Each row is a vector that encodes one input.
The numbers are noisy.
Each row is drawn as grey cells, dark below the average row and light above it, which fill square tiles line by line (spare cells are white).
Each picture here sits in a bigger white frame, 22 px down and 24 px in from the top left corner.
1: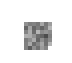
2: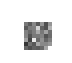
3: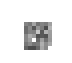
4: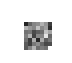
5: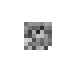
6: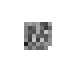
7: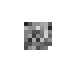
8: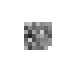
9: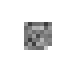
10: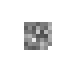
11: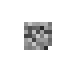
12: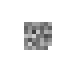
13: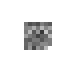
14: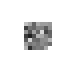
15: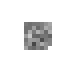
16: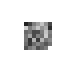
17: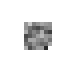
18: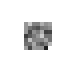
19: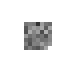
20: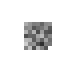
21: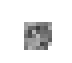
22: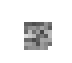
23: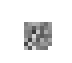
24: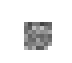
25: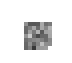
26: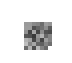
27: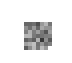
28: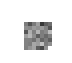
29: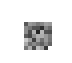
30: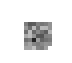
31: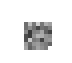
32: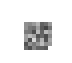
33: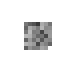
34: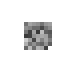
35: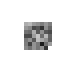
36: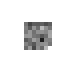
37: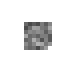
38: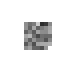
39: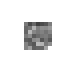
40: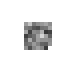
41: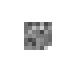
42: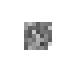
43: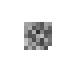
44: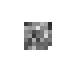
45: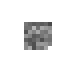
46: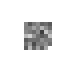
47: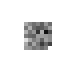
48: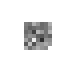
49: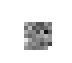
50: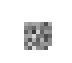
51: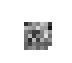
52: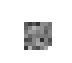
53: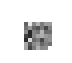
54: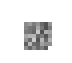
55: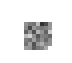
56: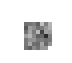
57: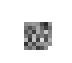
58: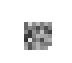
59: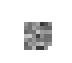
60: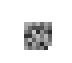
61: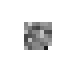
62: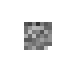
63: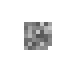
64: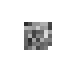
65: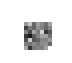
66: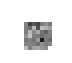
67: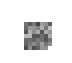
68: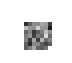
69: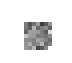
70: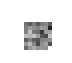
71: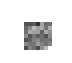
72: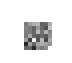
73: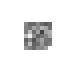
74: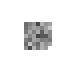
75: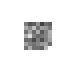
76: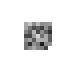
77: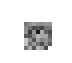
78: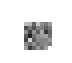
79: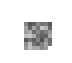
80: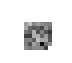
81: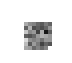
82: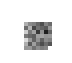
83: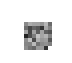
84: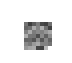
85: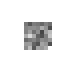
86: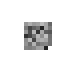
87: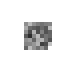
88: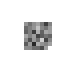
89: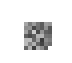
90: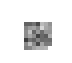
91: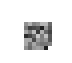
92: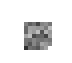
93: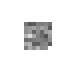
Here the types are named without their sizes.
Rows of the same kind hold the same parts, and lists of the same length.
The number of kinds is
3.
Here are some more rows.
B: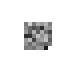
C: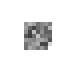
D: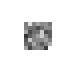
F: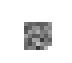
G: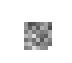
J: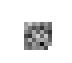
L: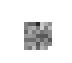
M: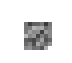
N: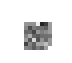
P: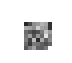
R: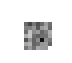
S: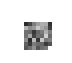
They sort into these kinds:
B, C, D, J
F, G, L, M, N, R
P, S

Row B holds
a node of a tree.
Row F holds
a point on each of two lines and three true/false values.
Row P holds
a fixed value.
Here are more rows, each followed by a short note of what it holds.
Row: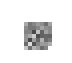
a point on each of two lines and three true/false values
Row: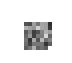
a fixed value
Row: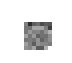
a point on each of two lines and three true/false values
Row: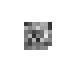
a fixed value
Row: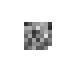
a fixed value
